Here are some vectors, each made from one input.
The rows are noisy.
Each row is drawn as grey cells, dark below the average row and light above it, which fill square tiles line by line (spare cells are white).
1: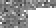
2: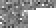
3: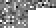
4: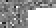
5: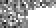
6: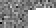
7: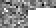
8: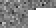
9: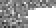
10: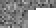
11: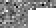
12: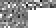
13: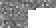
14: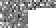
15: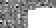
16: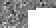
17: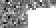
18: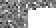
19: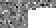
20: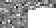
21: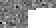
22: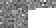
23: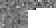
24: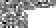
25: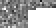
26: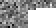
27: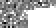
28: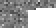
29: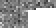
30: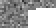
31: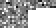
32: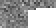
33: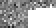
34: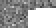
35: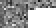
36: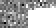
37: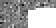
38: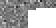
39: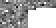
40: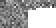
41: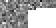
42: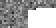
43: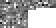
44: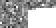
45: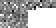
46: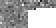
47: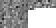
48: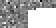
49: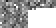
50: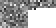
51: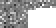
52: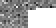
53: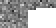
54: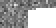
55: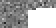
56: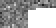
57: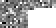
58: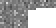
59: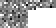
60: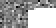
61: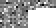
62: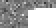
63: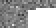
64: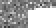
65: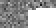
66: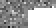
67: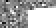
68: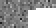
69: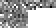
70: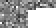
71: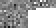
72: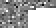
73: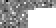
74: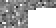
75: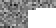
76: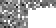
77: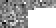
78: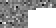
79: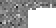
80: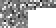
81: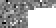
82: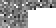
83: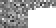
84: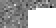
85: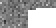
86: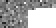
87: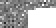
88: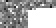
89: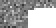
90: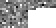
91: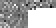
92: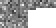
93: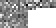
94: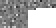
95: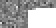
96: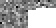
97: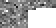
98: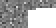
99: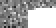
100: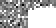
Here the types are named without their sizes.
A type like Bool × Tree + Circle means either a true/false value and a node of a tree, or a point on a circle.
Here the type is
Bool × (Label + Line).
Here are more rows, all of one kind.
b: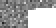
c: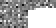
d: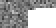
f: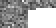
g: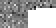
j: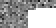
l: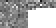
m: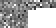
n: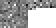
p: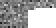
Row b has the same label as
c, g, j and n.
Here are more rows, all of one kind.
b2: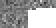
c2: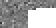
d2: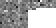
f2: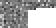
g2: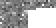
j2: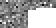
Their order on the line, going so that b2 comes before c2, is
j2, b2, g2, c2, f2, d2.
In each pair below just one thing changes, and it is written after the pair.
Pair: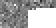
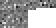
the label
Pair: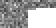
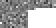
the true/false value
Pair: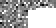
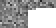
the true/false value
